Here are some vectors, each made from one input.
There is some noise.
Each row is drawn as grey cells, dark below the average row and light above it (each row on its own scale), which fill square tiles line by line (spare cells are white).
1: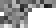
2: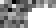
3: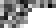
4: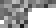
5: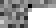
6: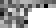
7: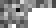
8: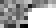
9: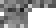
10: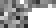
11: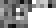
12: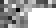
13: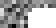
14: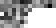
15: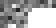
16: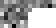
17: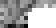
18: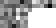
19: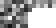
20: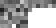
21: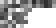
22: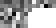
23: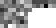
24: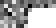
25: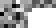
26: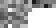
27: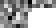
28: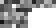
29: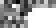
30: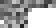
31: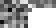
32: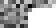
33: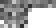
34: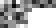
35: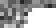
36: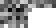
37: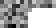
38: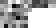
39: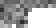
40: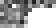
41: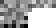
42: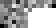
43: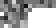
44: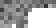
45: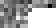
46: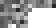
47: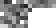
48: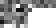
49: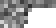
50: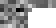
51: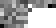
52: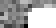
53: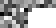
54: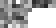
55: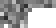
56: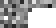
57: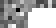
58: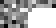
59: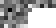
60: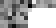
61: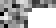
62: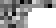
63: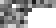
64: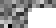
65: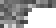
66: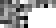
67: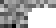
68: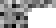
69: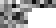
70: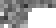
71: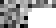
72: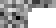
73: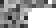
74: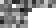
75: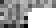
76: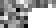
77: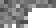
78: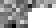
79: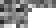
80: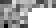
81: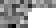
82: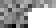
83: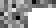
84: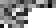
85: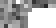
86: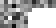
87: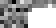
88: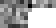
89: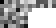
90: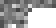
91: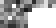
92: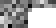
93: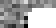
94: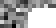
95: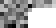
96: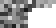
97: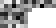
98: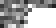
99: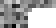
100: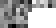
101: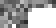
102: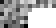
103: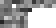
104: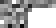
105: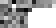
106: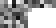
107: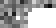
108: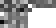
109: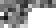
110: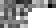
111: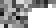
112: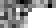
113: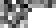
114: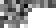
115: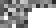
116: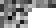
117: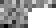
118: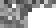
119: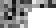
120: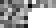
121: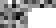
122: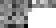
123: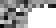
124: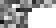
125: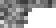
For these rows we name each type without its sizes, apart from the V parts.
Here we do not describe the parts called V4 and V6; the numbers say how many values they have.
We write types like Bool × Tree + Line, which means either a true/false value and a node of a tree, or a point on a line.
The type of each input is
Line × (Line + V4) × V6.
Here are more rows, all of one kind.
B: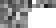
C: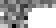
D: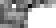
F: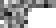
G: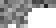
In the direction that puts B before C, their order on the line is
B, G, D, C, F.
